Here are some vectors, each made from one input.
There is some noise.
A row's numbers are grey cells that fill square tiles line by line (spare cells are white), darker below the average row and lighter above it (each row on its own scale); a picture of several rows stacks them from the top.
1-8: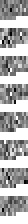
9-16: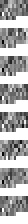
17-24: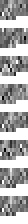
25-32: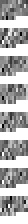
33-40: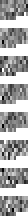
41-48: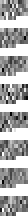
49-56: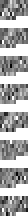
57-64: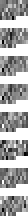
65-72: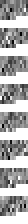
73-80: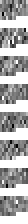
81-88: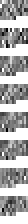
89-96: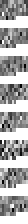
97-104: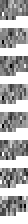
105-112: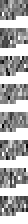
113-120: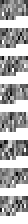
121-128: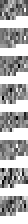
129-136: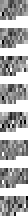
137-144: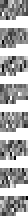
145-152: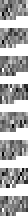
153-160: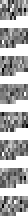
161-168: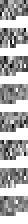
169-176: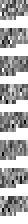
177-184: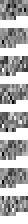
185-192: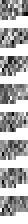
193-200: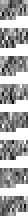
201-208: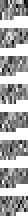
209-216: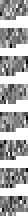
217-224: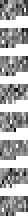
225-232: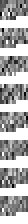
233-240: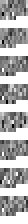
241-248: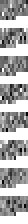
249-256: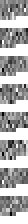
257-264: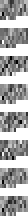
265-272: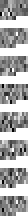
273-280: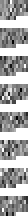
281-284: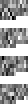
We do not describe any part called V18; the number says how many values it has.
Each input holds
a value of V18, together with either one of 4 labels, or four true/false values.
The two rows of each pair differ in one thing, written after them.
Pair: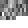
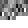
the label
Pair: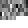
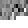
the value of V18
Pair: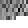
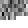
the label
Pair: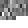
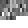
the label
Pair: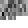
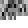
the label
